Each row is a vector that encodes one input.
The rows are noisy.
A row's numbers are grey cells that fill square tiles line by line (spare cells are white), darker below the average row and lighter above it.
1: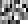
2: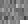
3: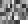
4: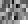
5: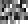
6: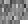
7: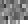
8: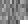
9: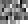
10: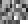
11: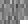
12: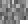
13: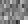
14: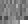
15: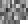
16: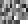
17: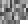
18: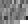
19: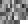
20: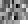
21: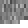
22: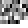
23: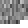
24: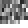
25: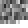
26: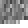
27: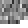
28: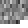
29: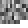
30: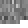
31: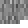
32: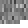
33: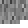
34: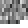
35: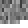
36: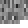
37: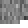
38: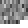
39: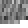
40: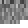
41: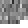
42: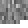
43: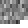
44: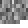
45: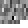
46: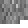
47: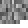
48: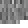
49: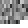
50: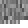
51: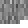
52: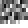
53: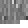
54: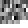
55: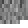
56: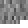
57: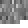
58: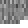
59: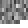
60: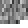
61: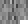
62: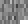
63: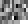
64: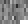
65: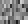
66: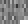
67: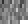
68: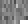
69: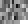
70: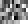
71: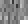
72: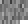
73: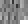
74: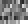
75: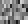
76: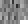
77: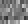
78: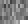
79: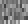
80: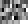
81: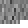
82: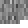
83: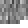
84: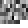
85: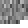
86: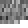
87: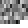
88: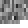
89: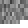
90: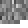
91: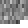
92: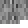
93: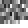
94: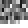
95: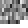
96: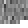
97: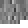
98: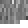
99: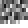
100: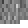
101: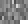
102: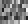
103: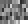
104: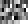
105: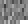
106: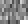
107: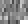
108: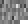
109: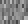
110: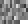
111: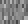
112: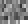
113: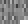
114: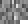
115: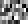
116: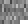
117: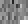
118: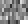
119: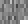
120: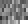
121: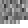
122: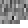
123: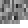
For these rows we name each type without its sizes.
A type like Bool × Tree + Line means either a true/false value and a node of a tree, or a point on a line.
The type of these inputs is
(Circle + Unit) × Line.
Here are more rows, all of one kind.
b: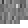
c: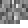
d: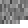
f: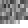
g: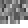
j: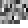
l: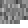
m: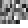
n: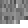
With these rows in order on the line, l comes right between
b and n.
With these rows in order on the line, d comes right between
j and n.
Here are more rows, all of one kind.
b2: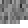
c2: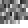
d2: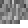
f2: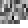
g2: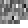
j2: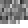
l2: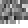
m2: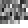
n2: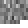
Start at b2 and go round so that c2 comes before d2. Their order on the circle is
b2, n2, f2, l2, j2, m2, c2, d2, g2.
